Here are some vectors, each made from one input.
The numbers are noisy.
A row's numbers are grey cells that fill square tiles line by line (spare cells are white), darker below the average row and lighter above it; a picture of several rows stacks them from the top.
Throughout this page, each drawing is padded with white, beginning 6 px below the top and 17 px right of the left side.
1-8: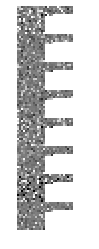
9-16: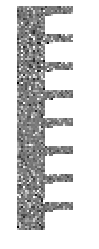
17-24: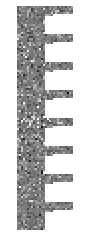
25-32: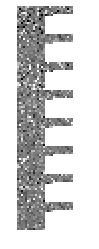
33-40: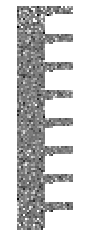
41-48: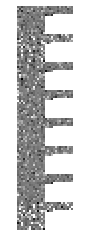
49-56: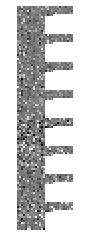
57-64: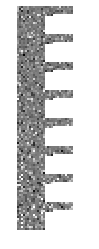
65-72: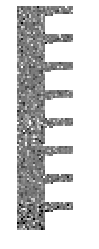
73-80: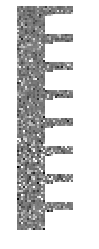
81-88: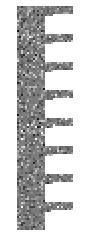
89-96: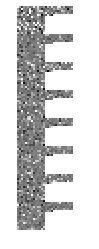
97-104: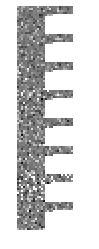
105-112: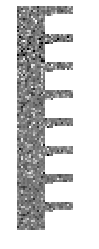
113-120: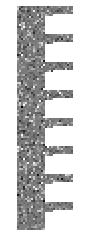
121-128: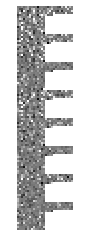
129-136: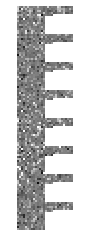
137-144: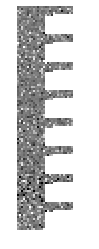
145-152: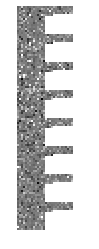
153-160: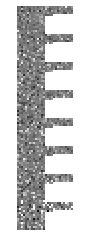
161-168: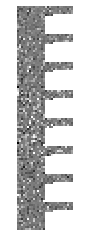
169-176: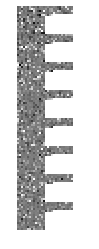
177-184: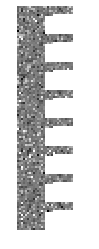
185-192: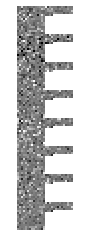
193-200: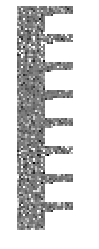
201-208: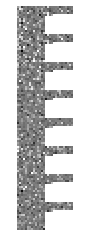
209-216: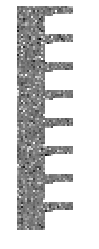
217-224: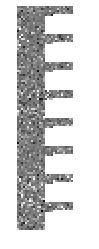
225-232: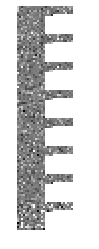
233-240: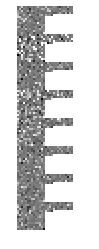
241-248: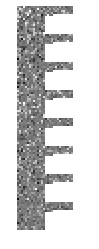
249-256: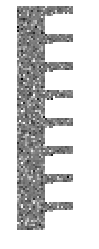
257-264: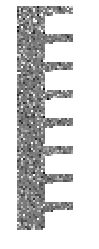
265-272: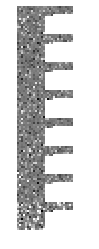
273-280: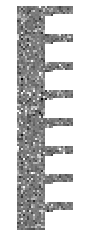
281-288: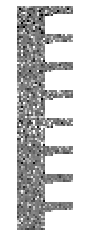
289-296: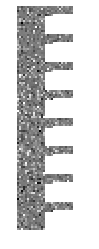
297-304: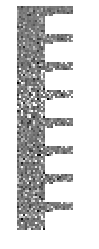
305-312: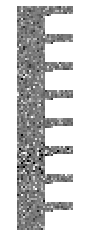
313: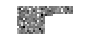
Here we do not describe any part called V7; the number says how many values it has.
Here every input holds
either a fixed value, or one of 5 labels, three labels (each one of 10), a true/false value and a value of V7.
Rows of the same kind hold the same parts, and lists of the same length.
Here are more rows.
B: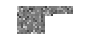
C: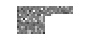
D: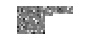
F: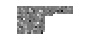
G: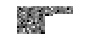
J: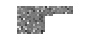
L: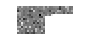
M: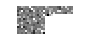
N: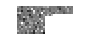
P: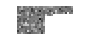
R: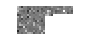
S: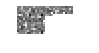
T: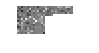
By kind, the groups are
B, C, D, F, J, L, M, N, P, R, S, T
G

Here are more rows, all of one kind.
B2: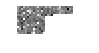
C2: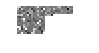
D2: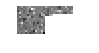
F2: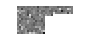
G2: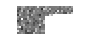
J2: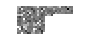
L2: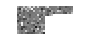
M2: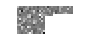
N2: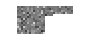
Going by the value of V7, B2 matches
D2 and F2.
